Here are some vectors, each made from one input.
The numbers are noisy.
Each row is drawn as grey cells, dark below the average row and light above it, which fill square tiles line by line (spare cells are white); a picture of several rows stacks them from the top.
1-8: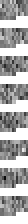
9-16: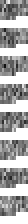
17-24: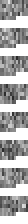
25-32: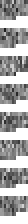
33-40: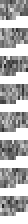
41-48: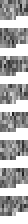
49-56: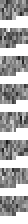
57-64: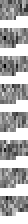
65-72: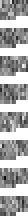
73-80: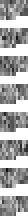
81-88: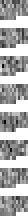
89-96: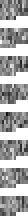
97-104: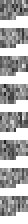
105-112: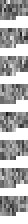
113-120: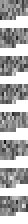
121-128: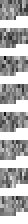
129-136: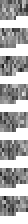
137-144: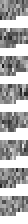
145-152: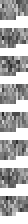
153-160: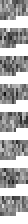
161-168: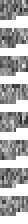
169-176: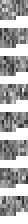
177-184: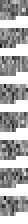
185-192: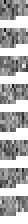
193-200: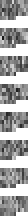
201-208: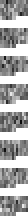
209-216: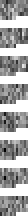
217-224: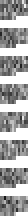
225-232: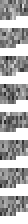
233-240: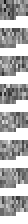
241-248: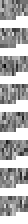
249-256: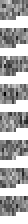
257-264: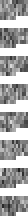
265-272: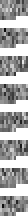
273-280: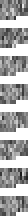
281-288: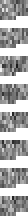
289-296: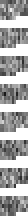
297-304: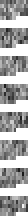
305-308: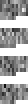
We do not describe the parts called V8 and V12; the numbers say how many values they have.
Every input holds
either one of 5 labels, a true/false value and a value of V8, or a point on a 9-point line, or a value of V12.
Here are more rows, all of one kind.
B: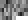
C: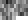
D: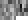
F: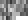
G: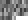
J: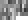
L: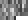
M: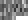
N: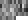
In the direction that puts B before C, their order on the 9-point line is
M, G, B, C, F, J, D, N, L.
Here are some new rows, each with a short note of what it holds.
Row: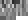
a value of V12
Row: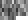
one of 5 labels, a true/false value and a value of V8
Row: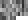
a value of V12
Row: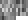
a value of V12
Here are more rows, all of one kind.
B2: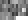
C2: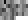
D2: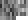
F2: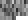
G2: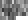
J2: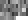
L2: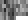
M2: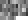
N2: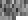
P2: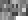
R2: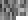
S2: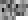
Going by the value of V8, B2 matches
J2, M2 and P2.
